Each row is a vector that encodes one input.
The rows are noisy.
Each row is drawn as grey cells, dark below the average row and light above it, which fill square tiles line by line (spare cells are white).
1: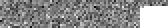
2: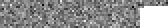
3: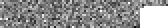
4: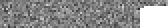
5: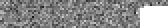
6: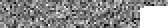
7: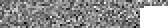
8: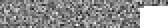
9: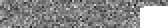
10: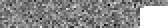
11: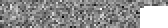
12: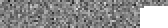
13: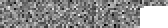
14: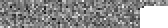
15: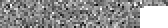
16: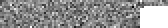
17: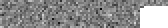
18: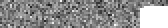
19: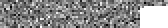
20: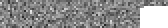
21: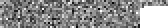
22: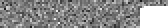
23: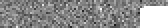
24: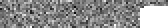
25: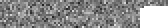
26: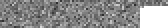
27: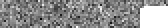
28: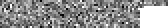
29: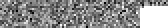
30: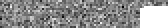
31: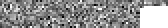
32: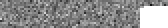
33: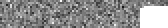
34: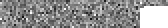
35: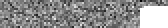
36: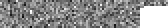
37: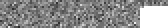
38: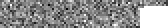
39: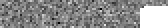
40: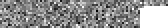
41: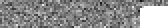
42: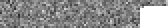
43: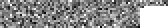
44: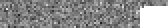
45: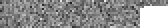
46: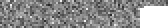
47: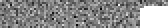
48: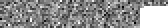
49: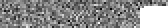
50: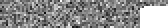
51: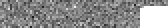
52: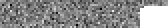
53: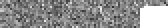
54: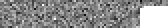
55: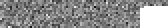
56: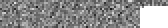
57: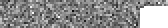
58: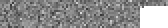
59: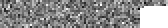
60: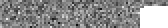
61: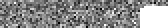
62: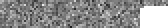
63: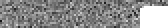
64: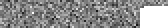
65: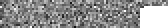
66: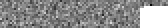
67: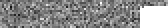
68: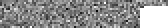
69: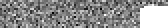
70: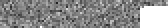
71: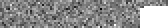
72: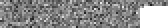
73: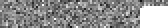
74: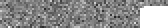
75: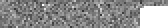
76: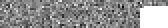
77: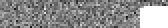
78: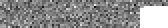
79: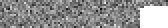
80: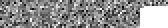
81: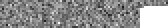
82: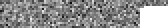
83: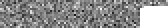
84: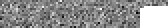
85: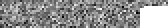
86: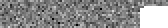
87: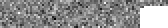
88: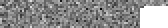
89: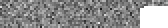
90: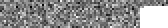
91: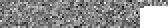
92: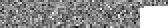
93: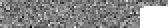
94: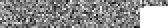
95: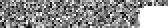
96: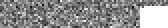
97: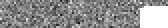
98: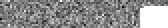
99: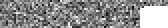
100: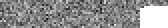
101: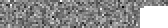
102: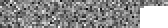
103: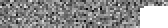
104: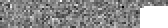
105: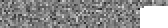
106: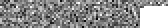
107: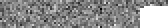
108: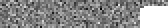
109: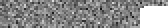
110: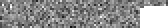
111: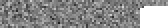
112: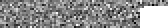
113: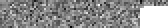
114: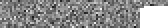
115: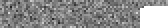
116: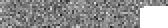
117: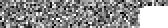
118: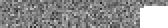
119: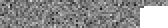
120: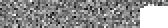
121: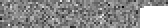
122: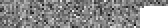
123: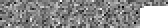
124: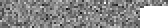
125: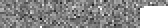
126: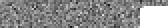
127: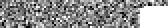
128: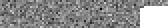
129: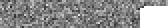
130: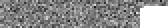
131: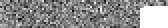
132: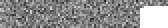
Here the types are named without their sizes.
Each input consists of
a list of points on a line.
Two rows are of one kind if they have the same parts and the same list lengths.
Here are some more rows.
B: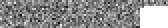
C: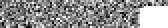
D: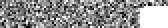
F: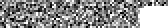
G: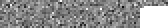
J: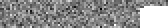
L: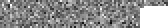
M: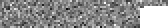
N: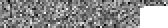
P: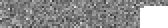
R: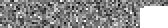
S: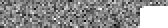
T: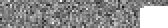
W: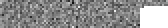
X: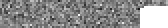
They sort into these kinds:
B, N, P, S, W, X
C, D, F
G, J, L, M, R, T

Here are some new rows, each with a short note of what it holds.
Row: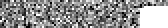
the empty list
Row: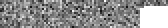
a list of one item
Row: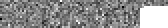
a list of one item
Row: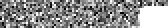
the empty list
